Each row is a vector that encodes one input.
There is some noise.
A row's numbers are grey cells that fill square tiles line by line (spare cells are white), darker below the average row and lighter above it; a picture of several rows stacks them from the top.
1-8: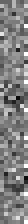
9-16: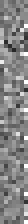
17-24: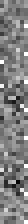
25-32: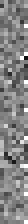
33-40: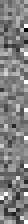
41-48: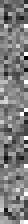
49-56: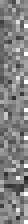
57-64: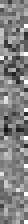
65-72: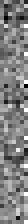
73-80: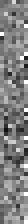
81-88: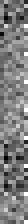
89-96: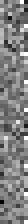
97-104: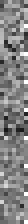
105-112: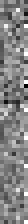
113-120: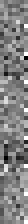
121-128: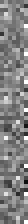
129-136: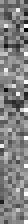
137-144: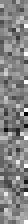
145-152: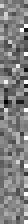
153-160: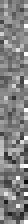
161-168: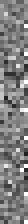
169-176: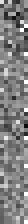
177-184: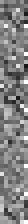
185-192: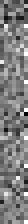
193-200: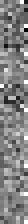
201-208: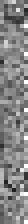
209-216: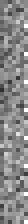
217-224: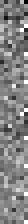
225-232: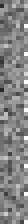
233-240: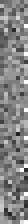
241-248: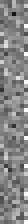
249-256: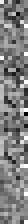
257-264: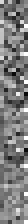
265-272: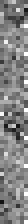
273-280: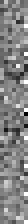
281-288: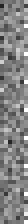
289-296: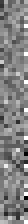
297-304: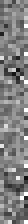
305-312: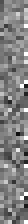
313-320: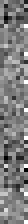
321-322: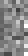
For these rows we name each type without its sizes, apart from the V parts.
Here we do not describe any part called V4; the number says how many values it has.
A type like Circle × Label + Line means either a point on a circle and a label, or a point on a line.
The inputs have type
(Bool × Bool × Bool + Unit) × V4 × V4 + Label.
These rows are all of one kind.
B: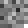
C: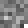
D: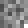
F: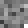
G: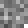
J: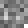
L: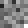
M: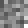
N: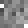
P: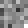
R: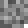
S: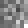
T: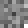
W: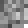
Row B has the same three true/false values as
C, L and S.
